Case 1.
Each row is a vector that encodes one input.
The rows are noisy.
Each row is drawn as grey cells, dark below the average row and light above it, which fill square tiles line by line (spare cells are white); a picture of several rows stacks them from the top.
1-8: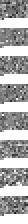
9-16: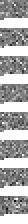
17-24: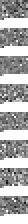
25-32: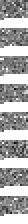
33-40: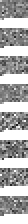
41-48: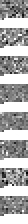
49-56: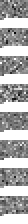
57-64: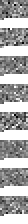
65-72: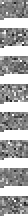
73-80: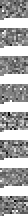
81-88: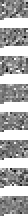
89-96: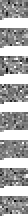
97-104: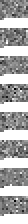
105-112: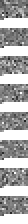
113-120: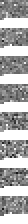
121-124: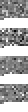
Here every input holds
a point on an 11-point circle, together with either a point on a 6-point line, or four true/false values.
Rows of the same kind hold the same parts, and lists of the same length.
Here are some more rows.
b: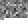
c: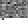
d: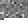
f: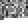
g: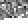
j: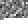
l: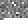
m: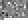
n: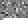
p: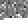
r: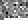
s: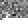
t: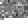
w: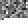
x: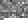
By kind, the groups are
b, d, f, j, l, m, n, s, t, w, x
c, g, p, r

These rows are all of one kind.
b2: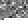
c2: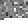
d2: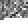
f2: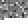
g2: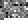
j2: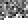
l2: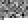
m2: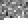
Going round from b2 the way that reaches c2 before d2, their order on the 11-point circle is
b2, c2, f2, l2, d2, j2, g2, m2.
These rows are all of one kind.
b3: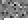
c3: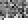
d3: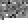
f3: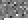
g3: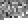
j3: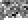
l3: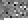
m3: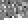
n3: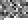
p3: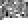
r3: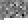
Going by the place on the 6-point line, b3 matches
d3, f3, l3 and n3.
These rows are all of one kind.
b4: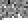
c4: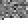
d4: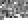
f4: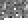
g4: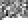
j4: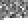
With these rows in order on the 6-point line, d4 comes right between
b4 and f4.
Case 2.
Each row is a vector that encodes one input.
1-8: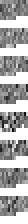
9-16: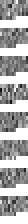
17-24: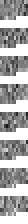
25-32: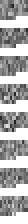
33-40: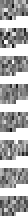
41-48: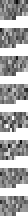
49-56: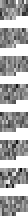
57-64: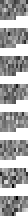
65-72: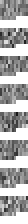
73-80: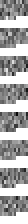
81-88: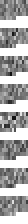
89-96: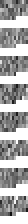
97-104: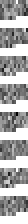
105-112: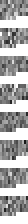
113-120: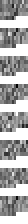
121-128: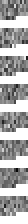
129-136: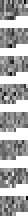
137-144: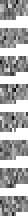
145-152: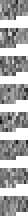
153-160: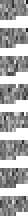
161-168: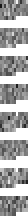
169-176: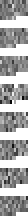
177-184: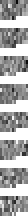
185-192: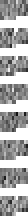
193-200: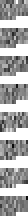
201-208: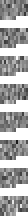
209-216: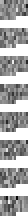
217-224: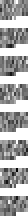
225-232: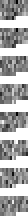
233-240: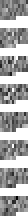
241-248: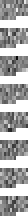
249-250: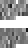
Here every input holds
a point on an 8-point line, together with either one of 5 labels, or a point on an 8-point line.
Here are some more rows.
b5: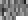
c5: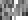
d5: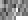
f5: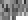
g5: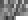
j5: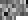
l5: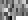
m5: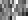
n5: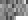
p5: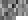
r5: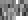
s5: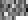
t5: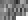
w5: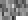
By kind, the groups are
b5, c5, d5, m5, r5, s5, w5
f5, g5, j5, l5, n5, p5, t5

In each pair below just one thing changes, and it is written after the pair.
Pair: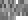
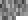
the place on the 8-point line
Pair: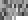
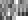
the place on the 8-point line
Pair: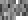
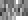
the label
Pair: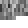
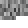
the label
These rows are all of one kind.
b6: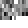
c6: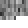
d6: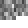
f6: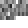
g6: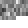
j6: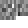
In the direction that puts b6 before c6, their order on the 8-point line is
b6, f6, g6, j6, c6, d6.
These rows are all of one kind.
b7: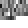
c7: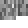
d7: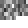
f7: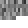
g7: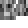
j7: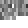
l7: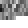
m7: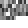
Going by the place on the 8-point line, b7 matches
g7 and m7.
